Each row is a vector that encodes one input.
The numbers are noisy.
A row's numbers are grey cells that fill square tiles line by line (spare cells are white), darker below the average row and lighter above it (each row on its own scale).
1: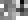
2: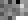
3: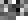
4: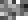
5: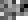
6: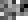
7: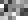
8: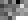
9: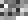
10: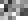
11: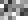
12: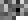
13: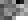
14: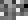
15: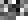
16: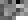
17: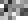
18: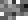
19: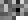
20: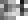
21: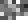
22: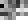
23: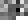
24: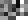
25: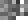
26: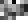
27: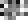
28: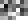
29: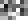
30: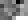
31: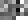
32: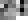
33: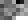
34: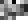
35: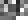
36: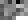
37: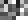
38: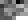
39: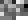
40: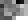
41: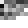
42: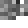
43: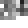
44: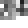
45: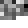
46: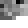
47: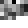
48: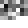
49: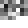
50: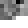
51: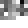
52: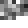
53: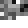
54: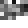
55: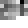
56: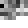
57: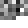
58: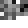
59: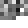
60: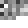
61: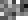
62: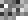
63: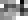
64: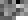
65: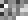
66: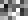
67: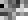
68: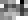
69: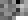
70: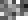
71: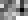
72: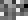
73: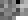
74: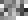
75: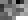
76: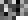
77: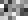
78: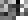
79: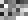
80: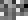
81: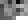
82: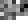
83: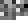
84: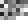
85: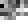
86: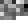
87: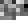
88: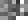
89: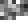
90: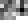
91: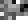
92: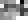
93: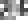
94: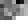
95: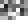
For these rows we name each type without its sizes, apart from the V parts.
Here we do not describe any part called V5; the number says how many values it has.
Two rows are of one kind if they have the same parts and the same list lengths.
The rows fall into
2 kinds.
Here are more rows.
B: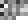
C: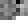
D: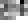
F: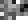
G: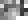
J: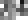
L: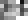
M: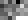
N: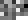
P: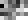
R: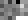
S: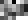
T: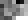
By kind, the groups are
B, C, D, F, G, J, L, S, T
M, N, P, R

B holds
a node of a tree, a true/false value and a value of V5.
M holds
a true/false value and a value of V5.
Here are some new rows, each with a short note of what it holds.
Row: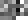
a node of a tree, a true/false value and a value of V5
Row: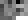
a node of a tree, a true/false value and a value of V5
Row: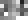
a node of a tree, a true/false value and a value of V5
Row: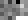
a true/false value and a value of V5
